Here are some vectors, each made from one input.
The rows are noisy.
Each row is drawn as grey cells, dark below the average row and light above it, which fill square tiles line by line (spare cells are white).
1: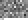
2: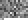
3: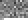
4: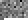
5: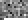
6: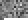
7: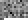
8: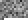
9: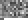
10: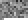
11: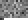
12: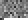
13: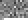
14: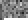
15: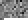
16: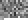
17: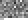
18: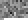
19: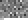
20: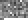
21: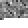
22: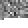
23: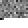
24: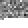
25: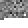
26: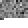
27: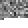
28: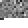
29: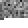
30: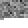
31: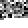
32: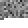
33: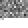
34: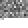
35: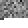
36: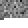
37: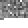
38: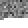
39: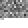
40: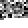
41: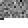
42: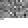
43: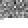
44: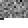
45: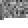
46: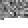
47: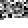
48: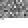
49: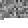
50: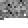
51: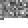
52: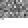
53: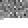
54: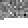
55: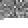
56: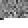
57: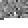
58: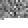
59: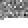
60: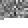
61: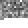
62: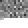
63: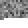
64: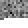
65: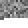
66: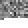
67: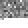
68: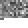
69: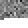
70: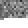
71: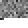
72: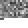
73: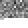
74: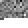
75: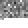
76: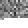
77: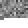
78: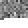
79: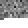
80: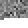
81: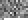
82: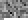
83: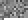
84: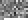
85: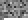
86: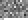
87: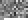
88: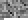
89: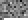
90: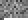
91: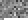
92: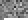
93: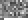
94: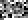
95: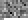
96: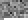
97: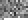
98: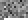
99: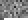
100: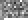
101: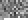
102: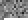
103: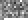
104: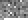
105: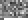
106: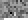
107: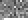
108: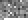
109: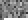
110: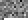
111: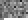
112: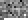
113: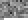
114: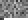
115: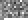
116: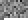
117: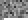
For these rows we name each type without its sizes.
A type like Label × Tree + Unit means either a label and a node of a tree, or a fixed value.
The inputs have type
List(Line × Line).
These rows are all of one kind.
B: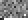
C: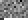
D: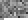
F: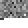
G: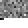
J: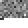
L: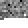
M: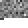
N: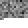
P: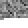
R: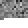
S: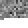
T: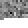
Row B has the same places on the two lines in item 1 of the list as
F, G and J.
